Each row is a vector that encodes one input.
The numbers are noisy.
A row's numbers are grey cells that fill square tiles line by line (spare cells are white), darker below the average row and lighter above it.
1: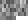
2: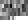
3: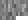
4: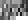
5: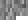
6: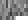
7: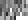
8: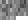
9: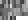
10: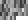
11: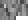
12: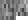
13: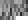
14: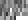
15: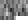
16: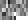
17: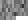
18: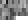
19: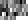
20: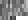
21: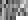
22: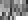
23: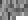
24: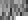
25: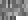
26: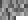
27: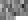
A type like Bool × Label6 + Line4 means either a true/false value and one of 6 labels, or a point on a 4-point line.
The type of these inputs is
Line6.
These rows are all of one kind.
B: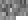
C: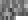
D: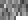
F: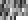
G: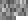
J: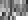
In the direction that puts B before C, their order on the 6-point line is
F, B, D, J, G, C.
